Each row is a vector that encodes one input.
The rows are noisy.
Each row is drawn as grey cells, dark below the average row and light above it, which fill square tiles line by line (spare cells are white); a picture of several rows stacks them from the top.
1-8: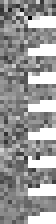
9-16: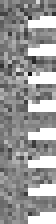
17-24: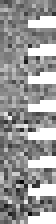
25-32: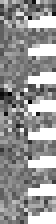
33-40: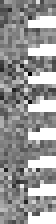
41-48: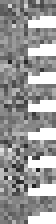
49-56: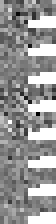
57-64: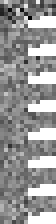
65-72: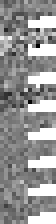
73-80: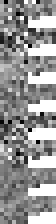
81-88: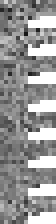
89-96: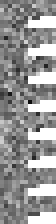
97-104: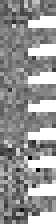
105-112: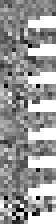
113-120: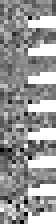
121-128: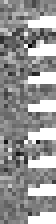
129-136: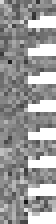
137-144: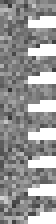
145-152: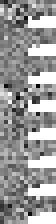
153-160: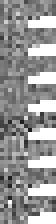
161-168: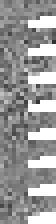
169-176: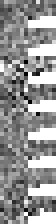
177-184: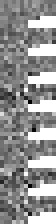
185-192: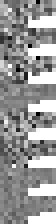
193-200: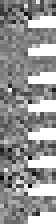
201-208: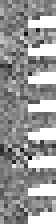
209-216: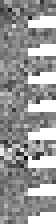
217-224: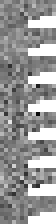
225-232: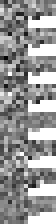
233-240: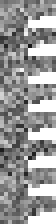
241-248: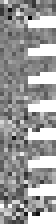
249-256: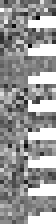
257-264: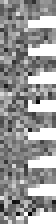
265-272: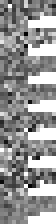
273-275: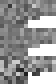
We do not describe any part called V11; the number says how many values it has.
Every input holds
either a point on a 6-point line, or a list of up to two items, each one of 6 labels and a value of V11.
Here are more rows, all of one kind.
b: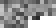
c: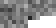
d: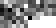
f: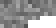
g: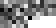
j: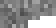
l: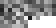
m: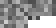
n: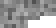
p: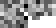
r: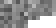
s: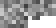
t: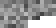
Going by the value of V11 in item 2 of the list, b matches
j and m.
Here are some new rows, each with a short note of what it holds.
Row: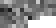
a list of two items
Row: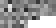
the empty list
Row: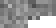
a list of two items
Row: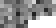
a point on a 6-point line
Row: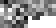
a list of one item
